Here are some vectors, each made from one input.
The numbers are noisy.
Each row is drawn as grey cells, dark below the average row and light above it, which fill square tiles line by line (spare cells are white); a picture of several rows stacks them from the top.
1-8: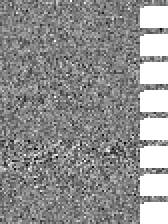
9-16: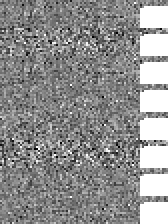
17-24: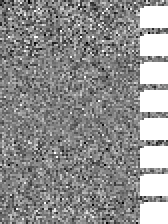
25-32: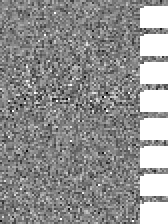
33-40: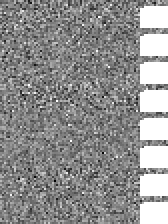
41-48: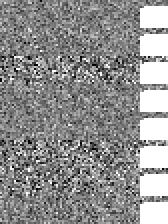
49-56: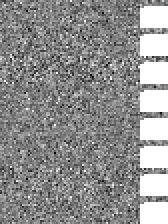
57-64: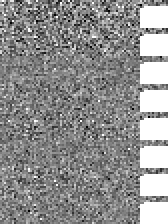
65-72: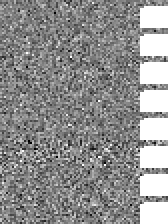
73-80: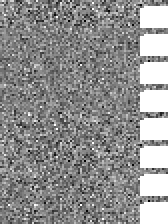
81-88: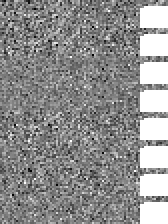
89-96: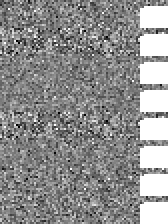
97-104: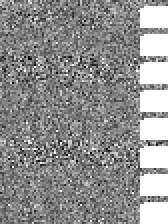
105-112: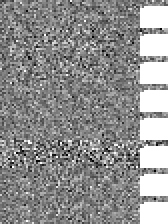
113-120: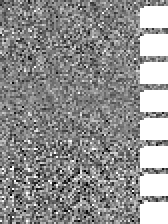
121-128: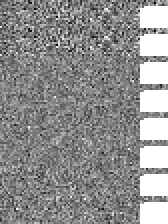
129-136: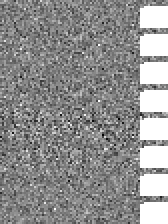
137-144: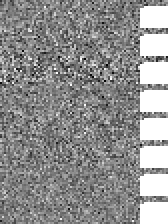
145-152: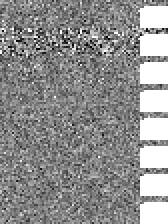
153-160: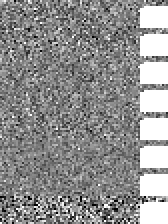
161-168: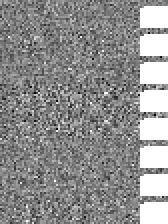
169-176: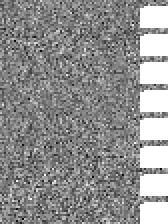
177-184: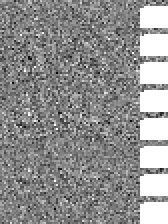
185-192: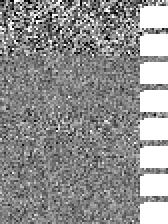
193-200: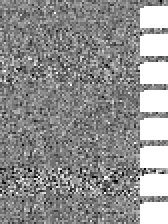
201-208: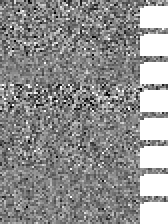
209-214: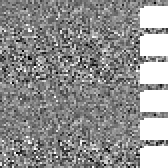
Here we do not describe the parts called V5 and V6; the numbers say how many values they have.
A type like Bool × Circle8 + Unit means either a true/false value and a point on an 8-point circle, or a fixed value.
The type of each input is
Label4 × (Line4 + V6) × V5 + Line7.
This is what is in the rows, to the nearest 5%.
About 65% of them hold one of 4 labels and a value of V5, together with either a point on a 4-point line, or a value of V6. The rest hold a point on a 7-point line.
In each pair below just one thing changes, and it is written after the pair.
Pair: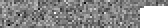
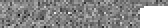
the value of V5
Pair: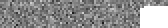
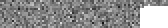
the value of V6
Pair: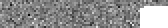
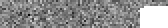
the value of V6
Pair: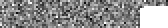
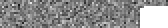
the value of V5
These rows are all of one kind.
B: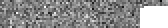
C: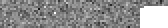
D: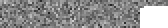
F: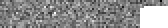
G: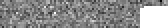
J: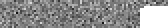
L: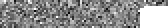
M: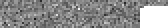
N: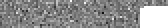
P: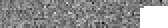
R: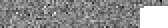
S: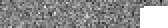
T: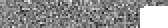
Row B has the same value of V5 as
C, D, L and S.
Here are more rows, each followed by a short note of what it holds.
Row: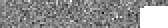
one of 4 labels, a point on a 4-point line and a value of V5
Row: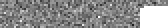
a point on a 7-point line
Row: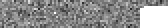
one of 4 labels, a point on a 4-point line and a value of V5
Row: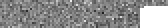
one of 4 labels, a point on a 4-point line and a value of V5
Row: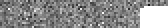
a point on a 7-point line
